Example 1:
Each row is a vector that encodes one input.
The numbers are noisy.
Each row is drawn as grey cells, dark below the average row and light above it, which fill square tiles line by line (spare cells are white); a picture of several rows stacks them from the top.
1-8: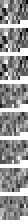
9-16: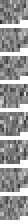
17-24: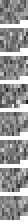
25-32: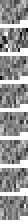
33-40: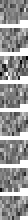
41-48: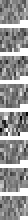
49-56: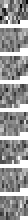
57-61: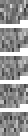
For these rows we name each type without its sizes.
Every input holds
a list of points on a line.
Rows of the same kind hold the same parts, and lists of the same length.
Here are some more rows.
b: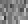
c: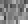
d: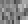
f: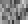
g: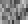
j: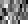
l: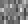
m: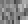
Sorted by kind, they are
b, c
d, f, g, l, m
j

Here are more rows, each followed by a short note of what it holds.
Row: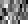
the empty list
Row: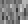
a list of one item
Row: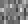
a list of one item
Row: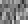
a list of two items
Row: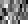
the empty list
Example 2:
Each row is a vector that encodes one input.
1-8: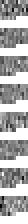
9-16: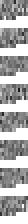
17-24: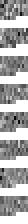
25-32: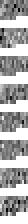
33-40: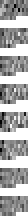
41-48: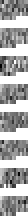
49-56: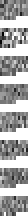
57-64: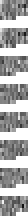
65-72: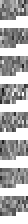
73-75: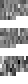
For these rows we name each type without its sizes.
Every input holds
either a label, or three true/false values.
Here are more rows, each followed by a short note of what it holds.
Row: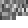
a label
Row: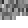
three true/false values
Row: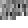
a label
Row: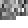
a label
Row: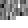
three true/false values
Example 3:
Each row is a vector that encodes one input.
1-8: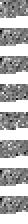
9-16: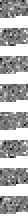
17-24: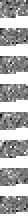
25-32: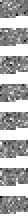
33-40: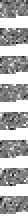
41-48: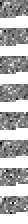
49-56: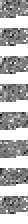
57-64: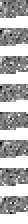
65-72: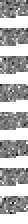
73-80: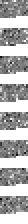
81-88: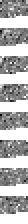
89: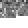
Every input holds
either one of 8 labels, or a point on a 6-point line.
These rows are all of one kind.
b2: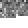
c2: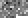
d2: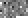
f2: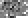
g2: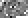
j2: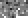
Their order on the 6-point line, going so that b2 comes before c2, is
f2, g2, d2, b2, j2, c2.
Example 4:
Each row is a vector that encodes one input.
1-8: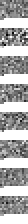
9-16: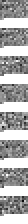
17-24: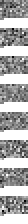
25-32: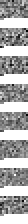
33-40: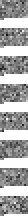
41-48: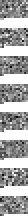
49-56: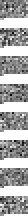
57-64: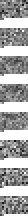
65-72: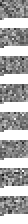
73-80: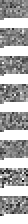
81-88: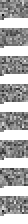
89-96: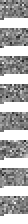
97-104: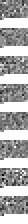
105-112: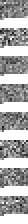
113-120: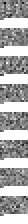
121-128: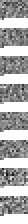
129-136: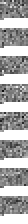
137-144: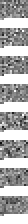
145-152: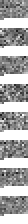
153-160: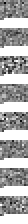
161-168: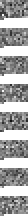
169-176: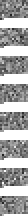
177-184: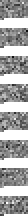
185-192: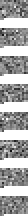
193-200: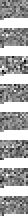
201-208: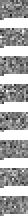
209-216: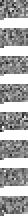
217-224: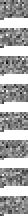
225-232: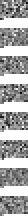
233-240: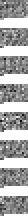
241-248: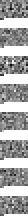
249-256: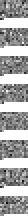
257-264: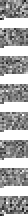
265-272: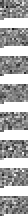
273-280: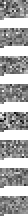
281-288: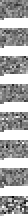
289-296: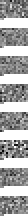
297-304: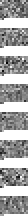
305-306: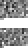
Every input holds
a point on each of two 8-point circles.
